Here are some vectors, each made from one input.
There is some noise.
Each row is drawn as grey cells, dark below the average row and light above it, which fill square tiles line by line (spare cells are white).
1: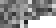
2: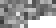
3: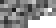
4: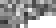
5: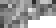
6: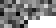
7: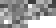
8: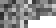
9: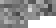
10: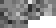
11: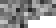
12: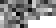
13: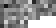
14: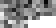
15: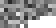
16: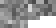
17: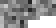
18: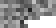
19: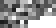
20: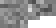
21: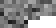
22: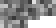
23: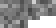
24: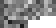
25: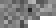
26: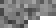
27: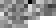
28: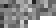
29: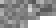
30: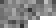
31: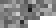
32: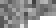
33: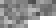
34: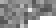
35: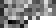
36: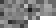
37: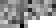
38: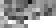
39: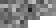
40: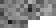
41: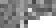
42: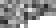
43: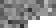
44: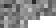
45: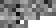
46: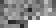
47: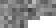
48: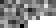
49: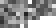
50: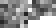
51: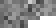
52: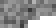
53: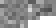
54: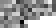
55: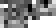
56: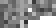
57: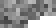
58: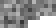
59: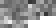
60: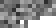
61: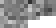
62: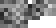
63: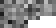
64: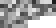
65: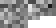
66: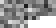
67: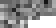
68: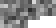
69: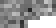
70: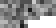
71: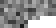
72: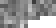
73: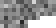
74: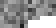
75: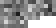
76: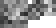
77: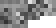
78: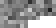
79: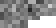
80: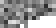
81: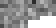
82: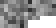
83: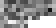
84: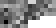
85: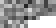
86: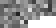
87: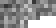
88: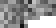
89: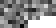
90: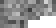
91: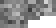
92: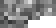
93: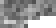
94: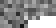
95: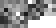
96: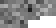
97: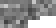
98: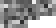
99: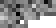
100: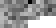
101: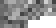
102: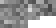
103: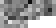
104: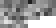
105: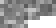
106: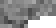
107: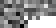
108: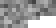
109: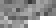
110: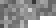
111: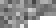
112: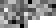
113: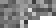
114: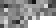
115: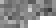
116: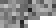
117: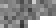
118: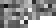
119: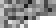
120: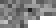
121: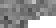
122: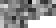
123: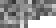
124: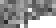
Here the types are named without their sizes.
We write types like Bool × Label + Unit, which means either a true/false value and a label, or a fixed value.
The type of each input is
Bool × List(Line).
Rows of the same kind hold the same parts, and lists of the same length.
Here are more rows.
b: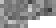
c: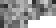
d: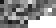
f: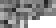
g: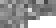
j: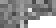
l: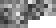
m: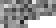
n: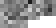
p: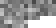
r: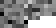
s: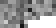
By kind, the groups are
b, g, j, m, n, r
c, l, p, s
d, f

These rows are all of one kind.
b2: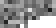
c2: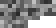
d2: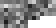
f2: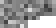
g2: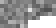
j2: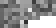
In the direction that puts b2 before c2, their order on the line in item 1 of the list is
d2, b2, j2, f2, g2, c2.
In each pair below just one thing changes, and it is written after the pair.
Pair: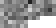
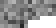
the true/false value
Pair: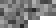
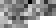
the true/false value
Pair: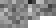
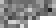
the place on the line in item 1 of the list
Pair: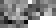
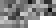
the true/false value
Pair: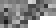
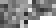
the true/false value
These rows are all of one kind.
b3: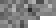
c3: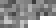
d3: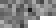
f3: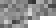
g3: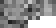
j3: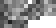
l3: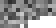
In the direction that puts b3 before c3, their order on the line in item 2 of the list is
j3, d3, f3, l3, b3, c3, g3.
